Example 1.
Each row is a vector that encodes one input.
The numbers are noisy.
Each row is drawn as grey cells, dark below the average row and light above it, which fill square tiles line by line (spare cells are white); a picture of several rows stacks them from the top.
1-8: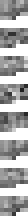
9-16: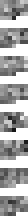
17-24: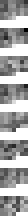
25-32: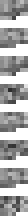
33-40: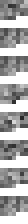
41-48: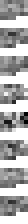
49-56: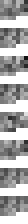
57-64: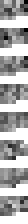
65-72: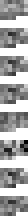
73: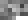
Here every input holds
one of 4 labels.
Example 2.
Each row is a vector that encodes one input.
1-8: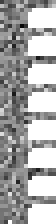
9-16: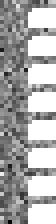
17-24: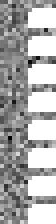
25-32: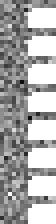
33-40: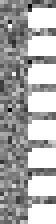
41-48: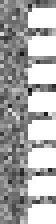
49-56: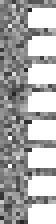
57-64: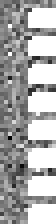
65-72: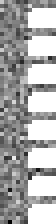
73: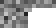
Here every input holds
a point on an 11-point circle.
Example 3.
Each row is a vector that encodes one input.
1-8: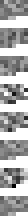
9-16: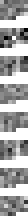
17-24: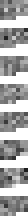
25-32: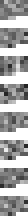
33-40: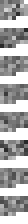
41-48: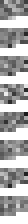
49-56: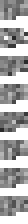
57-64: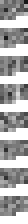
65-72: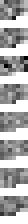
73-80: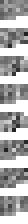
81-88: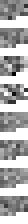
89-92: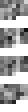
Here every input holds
a point on a 12-point line.
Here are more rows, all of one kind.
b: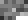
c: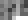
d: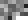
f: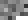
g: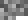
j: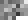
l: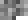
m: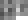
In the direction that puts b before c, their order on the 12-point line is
b, l, g, j, m, c, f, d.
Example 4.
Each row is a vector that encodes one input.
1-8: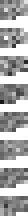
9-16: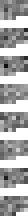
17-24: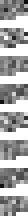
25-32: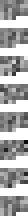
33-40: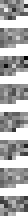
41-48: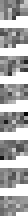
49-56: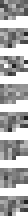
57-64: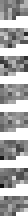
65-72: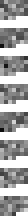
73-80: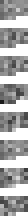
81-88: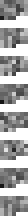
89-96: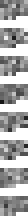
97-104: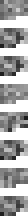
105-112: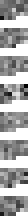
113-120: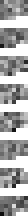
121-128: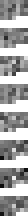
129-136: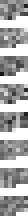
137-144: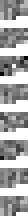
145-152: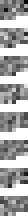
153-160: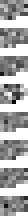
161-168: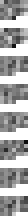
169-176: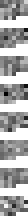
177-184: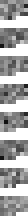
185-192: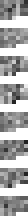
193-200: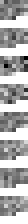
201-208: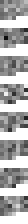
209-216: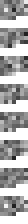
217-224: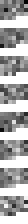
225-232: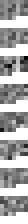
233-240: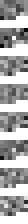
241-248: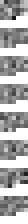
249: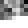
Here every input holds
a point on a 7-point line.
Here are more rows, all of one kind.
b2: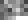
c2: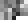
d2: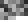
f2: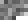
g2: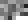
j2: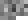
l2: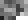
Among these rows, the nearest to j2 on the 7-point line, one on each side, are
b2 and g2.
